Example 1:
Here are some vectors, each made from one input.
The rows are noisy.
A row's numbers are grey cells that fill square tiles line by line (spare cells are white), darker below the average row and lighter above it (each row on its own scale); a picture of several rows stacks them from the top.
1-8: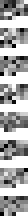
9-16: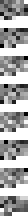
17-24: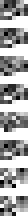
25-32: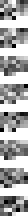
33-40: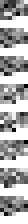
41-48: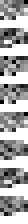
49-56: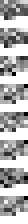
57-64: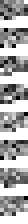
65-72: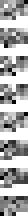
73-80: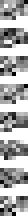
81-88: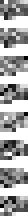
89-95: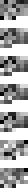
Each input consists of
three true/false values.
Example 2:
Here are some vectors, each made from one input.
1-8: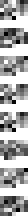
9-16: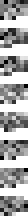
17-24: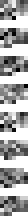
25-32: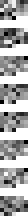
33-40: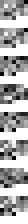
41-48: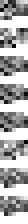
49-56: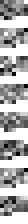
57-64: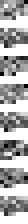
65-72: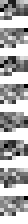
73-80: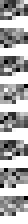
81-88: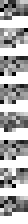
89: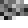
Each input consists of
three true/false values.
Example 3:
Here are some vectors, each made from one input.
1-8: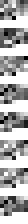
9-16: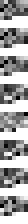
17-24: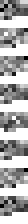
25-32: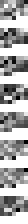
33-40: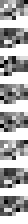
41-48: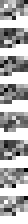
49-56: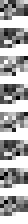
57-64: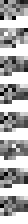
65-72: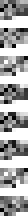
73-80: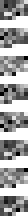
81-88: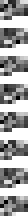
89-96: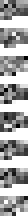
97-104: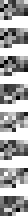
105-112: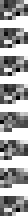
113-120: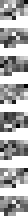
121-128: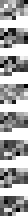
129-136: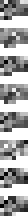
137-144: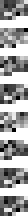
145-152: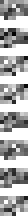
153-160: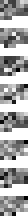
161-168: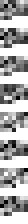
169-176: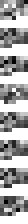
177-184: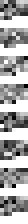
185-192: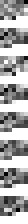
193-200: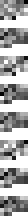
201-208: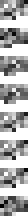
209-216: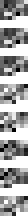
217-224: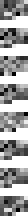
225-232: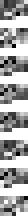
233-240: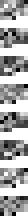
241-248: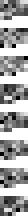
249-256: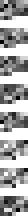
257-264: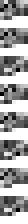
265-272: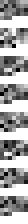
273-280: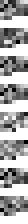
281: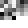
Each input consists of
three true/false values.
